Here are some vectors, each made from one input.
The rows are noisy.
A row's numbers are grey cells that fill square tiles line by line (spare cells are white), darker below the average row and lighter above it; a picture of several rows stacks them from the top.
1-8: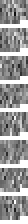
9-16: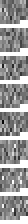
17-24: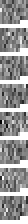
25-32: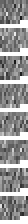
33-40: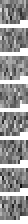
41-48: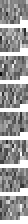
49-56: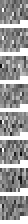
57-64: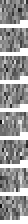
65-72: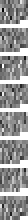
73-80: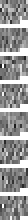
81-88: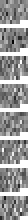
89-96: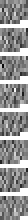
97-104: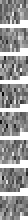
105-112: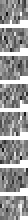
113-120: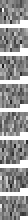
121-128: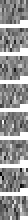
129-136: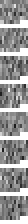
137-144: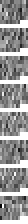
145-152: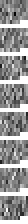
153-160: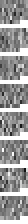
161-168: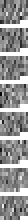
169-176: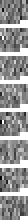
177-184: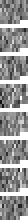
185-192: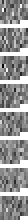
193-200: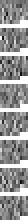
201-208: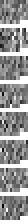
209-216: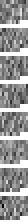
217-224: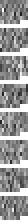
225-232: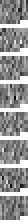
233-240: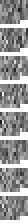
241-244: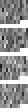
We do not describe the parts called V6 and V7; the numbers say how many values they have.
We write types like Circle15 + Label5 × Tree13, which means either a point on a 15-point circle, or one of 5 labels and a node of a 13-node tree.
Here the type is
(Circle5 × Line10 + List2(V7) × V6) × Line5.
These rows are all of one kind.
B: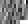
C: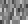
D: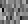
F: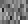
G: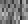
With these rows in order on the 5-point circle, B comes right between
D and G.
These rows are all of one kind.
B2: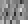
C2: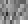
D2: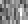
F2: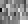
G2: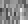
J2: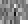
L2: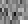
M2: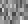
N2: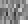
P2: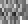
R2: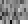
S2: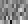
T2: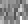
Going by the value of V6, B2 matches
C2, R2 and S2.
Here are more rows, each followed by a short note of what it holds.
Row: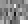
a point on a 5-point line and a value of V6, together with a list of one item
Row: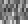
a point on a 5-point line and a value of V6, together with the empty list
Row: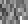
a point on a 5-point line and a value of V6, together with a list of two items
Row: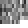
a point on a 5-point line and a value of V6, together with a list of two items
